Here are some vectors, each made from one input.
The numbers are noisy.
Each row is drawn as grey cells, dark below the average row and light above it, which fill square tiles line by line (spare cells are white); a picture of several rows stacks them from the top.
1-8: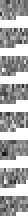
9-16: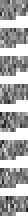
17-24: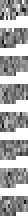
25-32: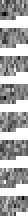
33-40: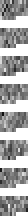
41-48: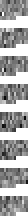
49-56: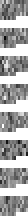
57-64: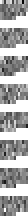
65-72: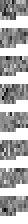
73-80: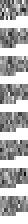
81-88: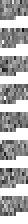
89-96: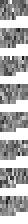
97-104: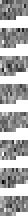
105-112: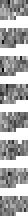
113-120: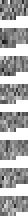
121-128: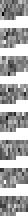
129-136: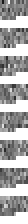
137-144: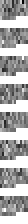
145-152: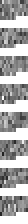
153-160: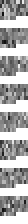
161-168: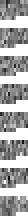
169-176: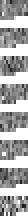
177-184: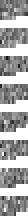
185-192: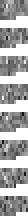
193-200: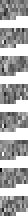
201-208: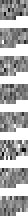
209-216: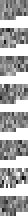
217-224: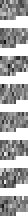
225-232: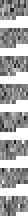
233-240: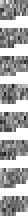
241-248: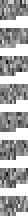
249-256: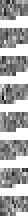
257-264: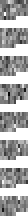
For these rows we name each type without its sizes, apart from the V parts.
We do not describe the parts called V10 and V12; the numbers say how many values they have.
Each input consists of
either a fixed value, or a label, four true/false values, a value of V10 and a value of V12.
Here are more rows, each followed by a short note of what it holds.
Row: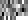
a fixed value
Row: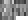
a label, four true/false values, a value of V10 and a value of V12
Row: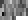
a label, four true/false values, a value of V10 and a value of V12
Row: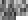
a label, four true/false values, a value of V10 and a value of V12
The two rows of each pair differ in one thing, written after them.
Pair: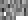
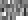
the label
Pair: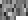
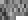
one of the four true/false values
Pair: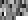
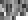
the value of V12
